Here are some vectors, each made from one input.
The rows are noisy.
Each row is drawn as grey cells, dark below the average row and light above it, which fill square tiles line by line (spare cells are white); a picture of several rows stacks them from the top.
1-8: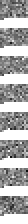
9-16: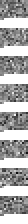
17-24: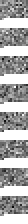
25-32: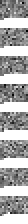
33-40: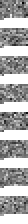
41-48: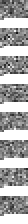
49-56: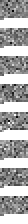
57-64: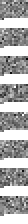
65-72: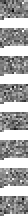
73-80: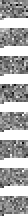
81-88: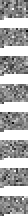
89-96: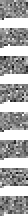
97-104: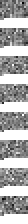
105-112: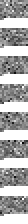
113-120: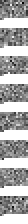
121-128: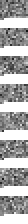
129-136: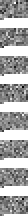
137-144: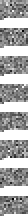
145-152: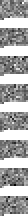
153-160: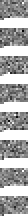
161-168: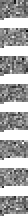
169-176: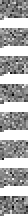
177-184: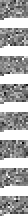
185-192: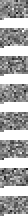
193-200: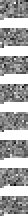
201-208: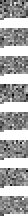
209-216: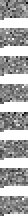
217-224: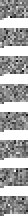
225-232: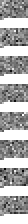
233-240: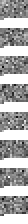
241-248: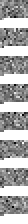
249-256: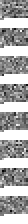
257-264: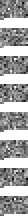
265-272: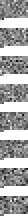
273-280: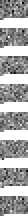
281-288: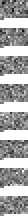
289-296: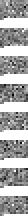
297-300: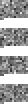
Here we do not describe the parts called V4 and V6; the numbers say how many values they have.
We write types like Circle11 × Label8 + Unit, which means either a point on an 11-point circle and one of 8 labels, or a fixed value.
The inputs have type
(Bool × V6 + V4) × Line8.
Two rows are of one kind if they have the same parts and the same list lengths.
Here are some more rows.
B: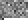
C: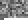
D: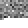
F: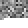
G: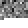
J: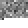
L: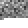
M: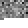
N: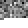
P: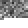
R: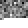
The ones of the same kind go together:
B, C, D, J, L
F, G, M, N, P, R

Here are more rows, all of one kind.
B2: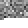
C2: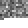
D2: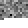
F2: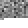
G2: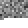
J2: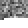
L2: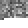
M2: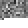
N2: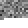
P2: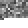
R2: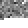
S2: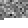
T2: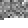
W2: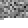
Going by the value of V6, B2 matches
J2, R2 and T2.
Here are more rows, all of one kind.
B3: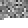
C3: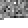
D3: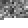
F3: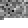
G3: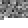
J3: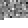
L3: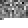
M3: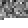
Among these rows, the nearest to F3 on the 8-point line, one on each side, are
D3 and J3.
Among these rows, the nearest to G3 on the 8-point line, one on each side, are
C3 and J3.
